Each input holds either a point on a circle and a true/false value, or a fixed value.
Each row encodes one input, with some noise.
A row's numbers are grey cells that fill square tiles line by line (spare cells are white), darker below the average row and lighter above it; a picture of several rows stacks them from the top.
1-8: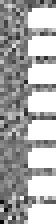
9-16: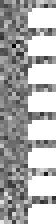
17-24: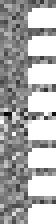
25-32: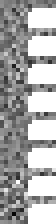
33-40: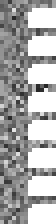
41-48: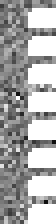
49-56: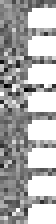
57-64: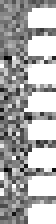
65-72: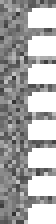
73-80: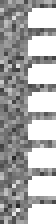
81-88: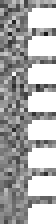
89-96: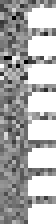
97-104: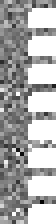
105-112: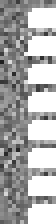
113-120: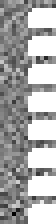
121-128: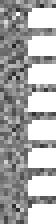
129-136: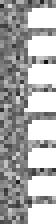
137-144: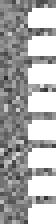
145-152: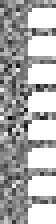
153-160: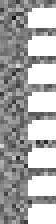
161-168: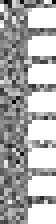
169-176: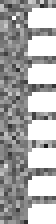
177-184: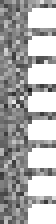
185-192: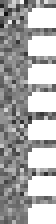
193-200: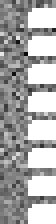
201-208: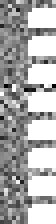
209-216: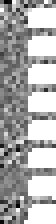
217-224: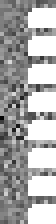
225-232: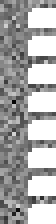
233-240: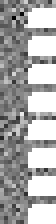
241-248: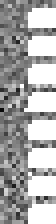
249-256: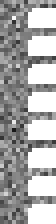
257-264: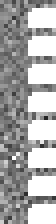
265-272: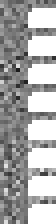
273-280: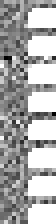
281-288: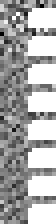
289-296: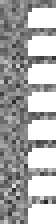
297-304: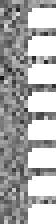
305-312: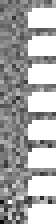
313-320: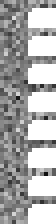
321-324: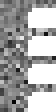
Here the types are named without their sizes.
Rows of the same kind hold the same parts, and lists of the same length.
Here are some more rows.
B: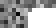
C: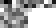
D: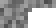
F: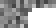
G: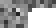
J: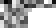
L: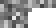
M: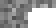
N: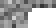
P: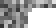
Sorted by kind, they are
B, D, F, G, L, M, N, P
C, J

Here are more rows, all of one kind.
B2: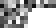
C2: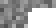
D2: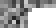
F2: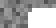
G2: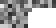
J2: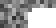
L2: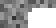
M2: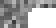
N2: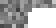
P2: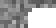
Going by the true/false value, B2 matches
G2 and M2.
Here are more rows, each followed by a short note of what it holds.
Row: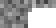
a point on a circle and a true/false value
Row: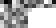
a fixed value
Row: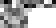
a fixed value
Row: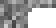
a point on a circle and a true/false value
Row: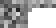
a point on a circle and a true/false value
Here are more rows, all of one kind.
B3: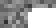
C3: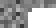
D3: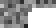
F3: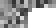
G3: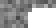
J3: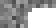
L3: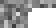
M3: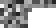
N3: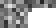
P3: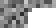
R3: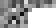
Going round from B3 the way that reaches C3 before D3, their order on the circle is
B3, G3, L3, J3, N3, F3, R3, P3, M3, C3, D3.
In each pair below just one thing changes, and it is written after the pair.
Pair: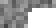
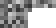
the place on the circle
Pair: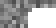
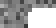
the place on the circle
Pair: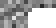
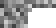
the place on the circle
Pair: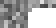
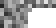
the place on the circle
